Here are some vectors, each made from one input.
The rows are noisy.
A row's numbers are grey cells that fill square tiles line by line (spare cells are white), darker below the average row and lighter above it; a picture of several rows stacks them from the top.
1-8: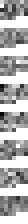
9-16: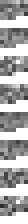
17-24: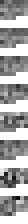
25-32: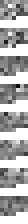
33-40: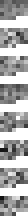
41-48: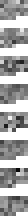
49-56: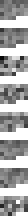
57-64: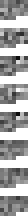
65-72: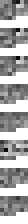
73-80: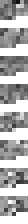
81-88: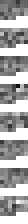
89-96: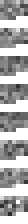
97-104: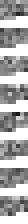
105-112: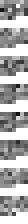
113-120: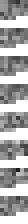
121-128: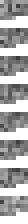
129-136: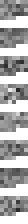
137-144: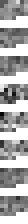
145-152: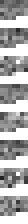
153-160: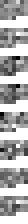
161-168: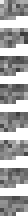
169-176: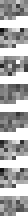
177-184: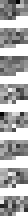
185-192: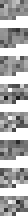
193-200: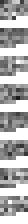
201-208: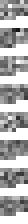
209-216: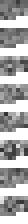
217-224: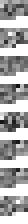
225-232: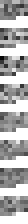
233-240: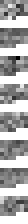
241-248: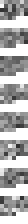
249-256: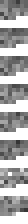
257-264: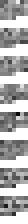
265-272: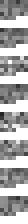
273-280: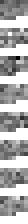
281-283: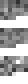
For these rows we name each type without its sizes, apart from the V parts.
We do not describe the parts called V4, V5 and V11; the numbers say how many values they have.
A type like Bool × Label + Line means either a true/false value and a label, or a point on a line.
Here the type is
(Bool × V4 + (Line + V5) × V11) × (Tree + Unit).
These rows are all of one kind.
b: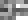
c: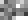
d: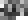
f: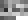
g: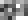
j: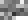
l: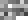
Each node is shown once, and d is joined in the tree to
g.
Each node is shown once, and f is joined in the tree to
b.
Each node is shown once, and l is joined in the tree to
j.
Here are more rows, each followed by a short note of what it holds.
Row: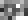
a node of a tree, a true/false value and a value of V4
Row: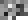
a point on a line, a node of a tree and a value of V11
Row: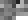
a true/false value and a value of V4
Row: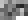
a node of a tree, a value of V5 and a value of V11
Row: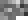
a point on a line, a node of a tree and a value of V11
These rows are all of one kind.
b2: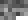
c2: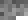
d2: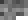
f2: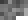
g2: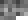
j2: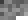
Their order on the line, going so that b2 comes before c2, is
b2, d2, f2, g2, c2, j2.
